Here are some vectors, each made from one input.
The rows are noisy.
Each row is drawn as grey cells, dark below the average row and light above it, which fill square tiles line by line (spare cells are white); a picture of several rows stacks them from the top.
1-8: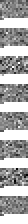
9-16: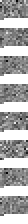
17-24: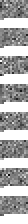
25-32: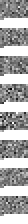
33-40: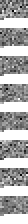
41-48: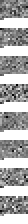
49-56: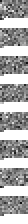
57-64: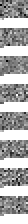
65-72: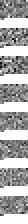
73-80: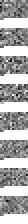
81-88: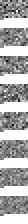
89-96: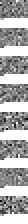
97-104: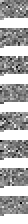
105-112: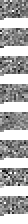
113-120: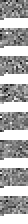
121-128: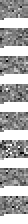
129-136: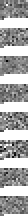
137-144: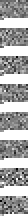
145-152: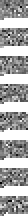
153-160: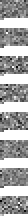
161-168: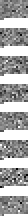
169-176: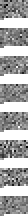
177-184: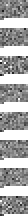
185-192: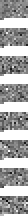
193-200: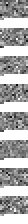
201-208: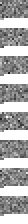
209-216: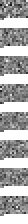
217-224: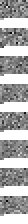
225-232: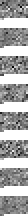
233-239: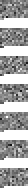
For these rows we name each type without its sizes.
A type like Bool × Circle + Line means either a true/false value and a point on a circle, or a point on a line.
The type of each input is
((Bool × Bool × Bool + Unit) × Tree + List(Line)) × Label.
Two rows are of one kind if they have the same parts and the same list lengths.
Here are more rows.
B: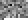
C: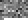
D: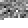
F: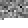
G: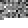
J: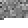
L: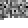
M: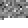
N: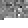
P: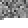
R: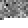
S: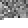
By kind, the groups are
B, D, F, J
C
G, M
L
N, R
P, S

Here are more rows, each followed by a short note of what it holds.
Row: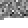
a label, together with a list of one item
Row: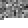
a label, together with a list of one item
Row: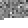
a label and a node of a tree
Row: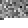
a label, a node of a tree and three true/false values
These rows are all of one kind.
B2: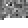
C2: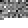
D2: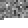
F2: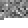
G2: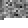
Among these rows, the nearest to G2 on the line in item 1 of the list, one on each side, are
C2 and F2.
